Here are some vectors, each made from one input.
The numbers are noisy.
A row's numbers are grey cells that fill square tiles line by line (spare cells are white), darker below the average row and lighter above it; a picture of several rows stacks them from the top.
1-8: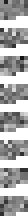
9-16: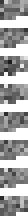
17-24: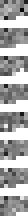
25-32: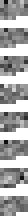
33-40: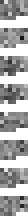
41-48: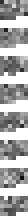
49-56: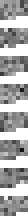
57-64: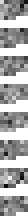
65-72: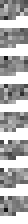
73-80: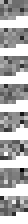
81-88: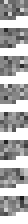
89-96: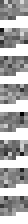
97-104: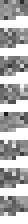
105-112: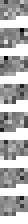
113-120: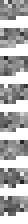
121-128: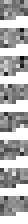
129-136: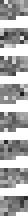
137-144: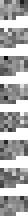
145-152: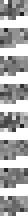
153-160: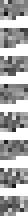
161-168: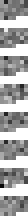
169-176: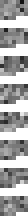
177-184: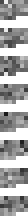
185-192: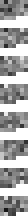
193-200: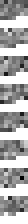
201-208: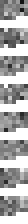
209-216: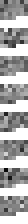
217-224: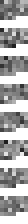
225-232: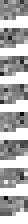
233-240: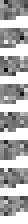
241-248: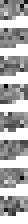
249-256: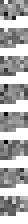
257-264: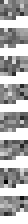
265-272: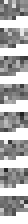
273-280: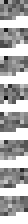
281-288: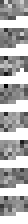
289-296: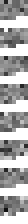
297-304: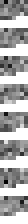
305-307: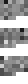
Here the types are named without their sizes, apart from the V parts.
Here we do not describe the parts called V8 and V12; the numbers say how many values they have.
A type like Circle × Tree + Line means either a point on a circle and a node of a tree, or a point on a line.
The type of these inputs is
Circle + (Line + V12) × V8.
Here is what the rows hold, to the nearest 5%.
About 35% of them hold a point on a circle. The rest hold a value of V8, together with either a point on a line, or a value of V12.
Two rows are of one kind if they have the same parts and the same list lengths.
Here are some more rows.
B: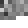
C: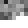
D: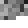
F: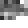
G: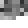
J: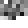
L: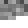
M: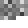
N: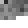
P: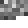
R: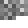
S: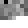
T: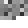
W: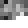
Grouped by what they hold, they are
B, J, M, P, R, T
C, G, L, S, W
D, F, N

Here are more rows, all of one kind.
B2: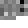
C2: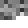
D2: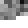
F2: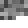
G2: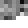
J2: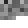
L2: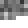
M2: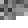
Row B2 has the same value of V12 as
C2 and D2.
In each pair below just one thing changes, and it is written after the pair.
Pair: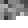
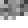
the value of V8
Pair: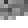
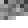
the place on the line
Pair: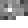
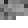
the value of V8
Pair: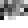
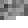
the place on the line
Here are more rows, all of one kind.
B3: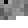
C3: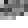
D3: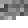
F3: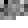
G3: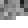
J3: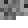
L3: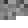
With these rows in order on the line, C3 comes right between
G3 and L3.
